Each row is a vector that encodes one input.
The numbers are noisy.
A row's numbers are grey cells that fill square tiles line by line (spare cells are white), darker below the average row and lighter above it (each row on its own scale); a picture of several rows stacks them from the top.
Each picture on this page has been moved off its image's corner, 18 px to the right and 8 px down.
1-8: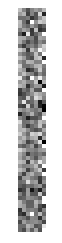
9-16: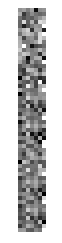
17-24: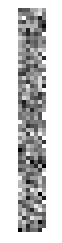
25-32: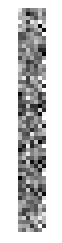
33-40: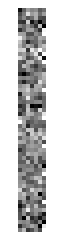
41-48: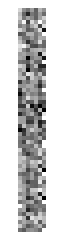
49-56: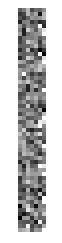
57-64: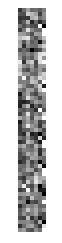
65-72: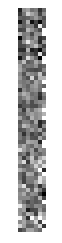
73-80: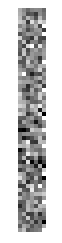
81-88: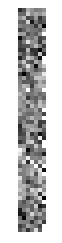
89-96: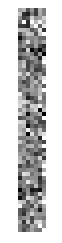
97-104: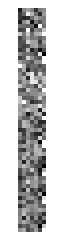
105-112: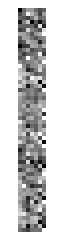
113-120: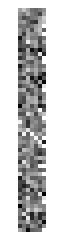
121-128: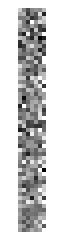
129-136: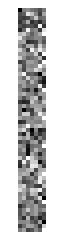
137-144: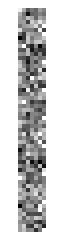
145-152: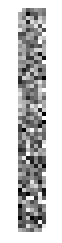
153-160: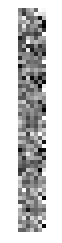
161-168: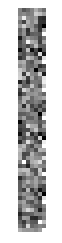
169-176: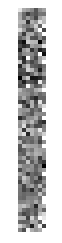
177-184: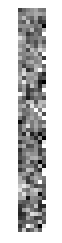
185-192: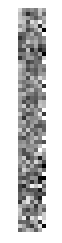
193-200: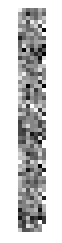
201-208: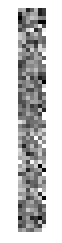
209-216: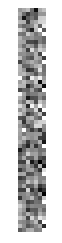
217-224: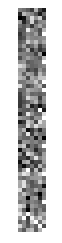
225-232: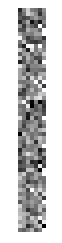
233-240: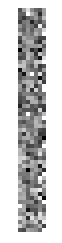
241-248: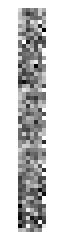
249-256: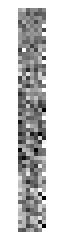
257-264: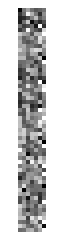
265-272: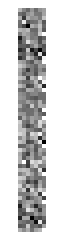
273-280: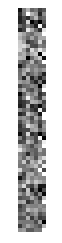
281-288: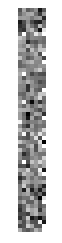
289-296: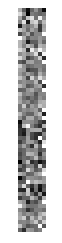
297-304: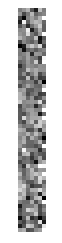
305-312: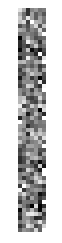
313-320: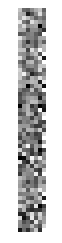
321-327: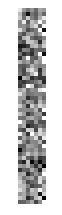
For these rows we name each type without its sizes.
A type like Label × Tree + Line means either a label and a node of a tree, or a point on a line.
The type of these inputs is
List(Bool × Line).
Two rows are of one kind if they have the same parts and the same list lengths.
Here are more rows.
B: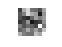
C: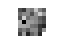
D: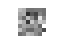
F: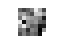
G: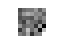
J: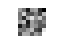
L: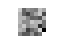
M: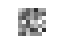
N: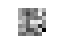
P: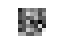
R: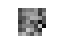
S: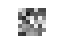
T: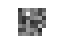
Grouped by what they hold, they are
B, D, J, M, P, R, S, T
C, F, L, N
G

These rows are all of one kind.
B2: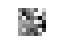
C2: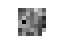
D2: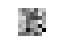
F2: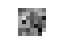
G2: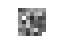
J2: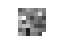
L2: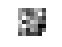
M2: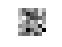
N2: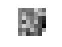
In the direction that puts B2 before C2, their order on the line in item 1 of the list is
B2, D2, M2, G2, J2, N2, L2, F2, C2.
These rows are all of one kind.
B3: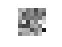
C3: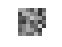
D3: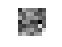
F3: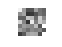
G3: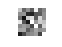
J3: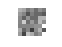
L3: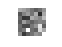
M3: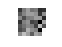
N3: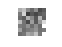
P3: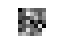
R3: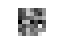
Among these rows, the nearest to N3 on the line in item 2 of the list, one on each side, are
F3 and L3.
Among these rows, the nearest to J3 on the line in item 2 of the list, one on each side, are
F3 and R3.
